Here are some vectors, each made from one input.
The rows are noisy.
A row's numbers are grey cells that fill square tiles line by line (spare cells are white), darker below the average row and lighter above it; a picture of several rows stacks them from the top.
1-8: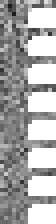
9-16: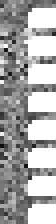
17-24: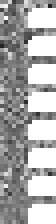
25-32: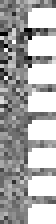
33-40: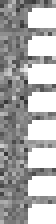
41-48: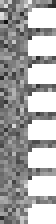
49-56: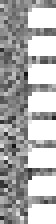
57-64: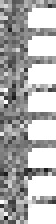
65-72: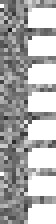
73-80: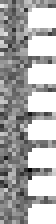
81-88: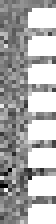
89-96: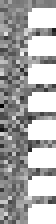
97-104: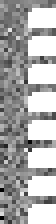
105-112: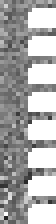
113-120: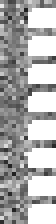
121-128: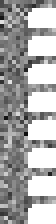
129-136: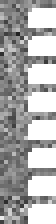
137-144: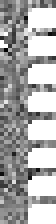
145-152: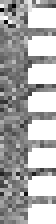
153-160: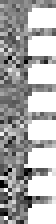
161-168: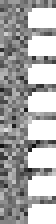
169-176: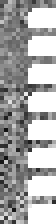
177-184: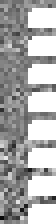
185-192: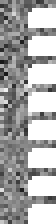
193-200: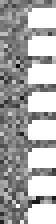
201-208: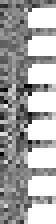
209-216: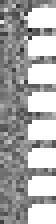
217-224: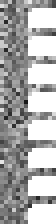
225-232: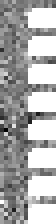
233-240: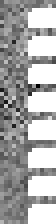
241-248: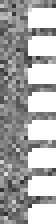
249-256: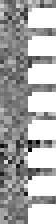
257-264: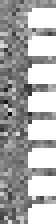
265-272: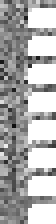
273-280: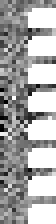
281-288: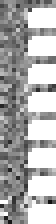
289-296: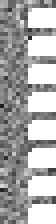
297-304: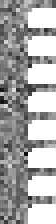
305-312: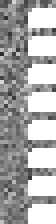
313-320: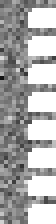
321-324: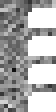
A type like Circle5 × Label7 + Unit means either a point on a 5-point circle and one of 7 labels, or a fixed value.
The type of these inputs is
(Bool × Bool × Bool × Bool + Unit) × Line9 + List3(Line16).
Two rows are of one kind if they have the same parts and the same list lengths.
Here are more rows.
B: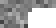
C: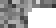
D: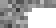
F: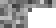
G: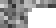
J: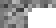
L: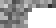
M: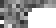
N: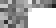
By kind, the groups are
B
C, G
D, F, J
L
M
N

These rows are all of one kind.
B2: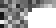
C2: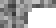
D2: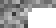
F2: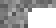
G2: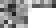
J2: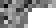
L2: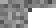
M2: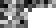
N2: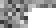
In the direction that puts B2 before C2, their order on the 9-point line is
D2, F2, B2, N2, M2, J2, G2, C2, L2.
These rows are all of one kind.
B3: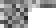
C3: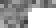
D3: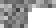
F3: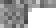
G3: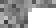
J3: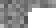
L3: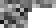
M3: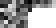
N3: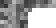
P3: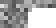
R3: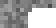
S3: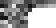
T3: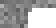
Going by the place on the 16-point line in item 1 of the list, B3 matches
D3, L3 and M3.
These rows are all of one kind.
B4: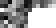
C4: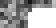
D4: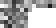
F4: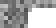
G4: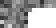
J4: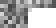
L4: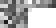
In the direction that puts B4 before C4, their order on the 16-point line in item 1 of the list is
J4, G4, F4, B4, L4, C4, D4.
